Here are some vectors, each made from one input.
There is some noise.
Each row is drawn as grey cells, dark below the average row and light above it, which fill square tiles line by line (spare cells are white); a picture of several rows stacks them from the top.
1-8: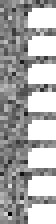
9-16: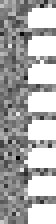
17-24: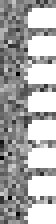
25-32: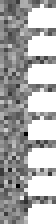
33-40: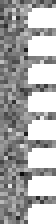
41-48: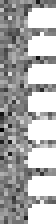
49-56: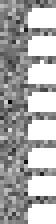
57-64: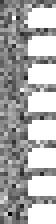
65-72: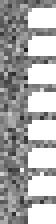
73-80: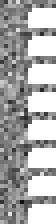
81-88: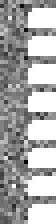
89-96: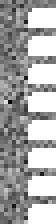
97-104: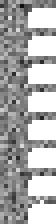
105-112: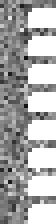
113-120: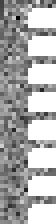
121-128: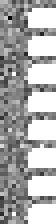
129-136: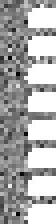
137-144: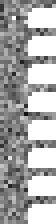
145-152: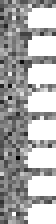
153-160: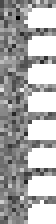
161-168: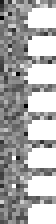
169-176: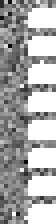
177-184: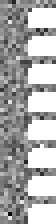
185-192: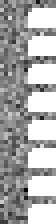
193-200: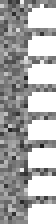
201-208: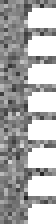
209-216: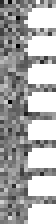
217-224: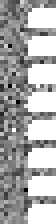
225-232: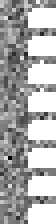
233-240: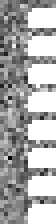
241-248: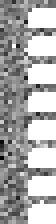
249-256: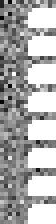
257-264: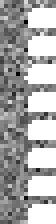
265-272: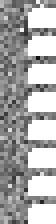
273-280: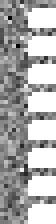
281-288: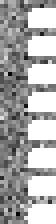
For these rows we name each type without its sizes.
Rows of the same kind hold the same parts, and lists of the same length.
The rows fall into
3 kinds.
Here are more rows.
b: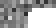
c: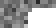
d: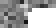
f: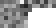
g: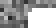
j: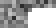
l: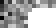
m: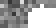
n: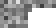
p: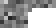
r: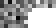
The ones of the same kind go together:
b, f, j, n
c, d, g, m, p
l, r

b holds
four true/false values.
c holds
a point on a circle and four true/false values.
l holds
a point on a line.
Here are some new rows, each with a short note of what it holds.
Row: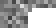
a point on a circle and four true/false values
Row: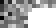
a point on a line
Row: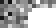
a point on a line
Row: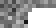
a point on a circle and four true/false values
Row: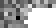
a point on a line
